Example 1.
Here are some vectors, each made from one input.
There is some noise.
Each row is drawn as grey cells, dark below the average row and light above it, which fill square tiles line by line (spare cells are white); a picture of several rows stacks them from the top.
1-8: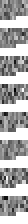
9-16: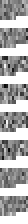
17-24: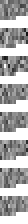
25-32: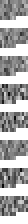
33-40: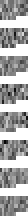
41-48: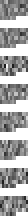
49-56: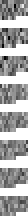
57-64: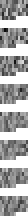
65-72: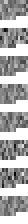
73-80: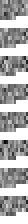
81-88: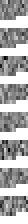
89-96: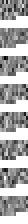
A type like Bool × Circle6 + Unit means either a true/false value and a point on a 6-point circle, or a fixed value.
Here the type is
Circle8 + Line8.
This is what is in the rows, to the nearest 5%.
About 45% of them hold a point on an 8-point circle. The rest hold a point on an 8-point line.
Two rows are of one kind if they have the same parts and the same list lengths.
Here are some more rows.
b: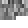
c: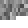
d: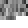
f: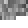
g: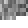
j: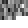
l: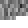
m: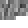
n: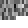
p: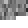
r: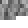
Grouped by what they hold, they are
b, c, f, g, l, m, p, r
d, j, n

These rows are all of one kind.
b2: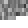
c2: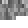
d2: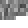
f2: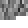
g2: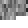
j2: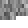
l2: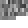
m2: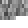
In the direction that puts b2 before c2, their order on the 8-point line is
g2, b2, l2, d2, f2, m2, c2, j2.
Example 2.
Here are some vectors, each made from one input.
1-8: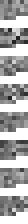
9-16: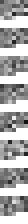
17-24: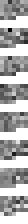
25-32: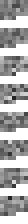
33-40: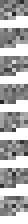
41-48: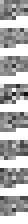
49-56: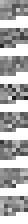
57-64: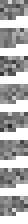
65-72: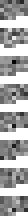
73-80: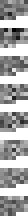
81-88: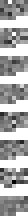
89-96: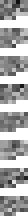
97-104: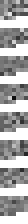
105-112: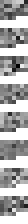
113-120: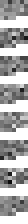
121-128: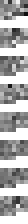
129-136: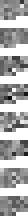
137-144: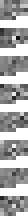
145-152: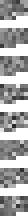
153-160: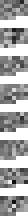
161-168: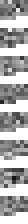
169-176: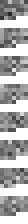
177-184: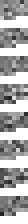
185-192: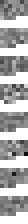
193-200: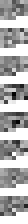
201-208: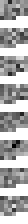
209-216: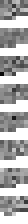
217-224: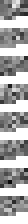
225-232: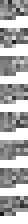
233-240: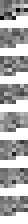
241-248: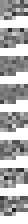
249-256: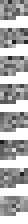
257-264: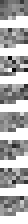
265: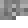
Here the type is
List2(Line5).
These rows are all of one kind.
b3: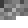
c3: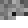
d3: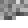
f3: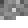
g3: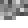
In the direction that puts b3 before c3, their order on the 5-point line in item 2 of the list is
b3, f3, c3, g3, d3.
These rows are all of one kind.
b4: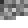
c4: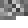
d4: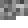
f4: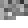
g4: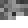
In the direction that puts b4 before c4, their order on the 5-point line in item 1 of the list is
g4, b4, c4, f4, d4.
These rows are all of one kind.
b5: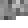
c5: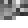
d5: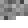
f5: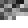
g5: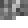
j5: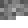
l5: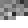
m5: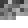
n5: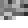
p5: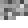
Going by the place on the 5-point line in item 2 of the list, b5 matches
d5, f5 and g5.
